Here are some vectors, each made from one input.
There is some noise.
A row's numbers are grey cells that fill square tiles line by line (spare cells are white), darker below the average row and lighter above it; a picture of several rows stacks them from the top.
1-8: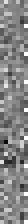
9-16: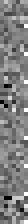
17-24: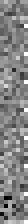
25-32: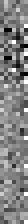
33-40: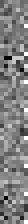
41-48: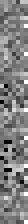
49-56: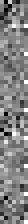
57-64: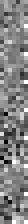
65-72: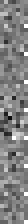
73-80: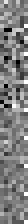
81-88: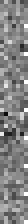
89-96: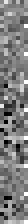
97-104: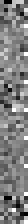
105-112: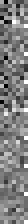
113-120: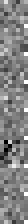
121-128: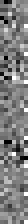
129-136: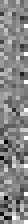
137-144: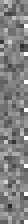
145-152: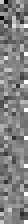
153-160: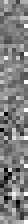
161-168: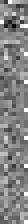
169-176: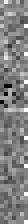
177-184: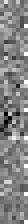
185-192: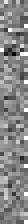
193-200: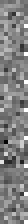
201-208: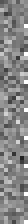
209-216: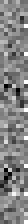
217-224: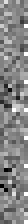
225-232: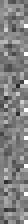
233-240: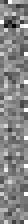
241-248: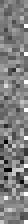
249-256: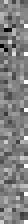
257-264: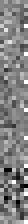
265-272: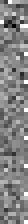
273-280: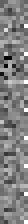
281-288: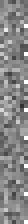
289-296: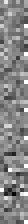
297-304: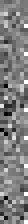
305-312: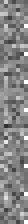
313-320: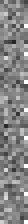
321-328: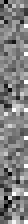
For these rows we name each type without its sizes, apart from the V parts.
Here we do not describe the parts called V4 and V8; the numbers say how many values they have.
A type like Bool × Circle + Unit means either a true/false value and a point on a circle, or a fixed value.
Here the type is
Bool × Bool × Bool × Bool × V4 × V8 + Tree.
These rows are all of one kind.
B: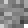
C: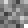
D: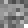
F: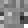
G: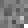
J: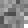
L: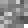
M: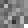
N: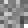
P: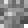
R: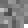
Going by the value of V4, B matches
F, L, N and P.
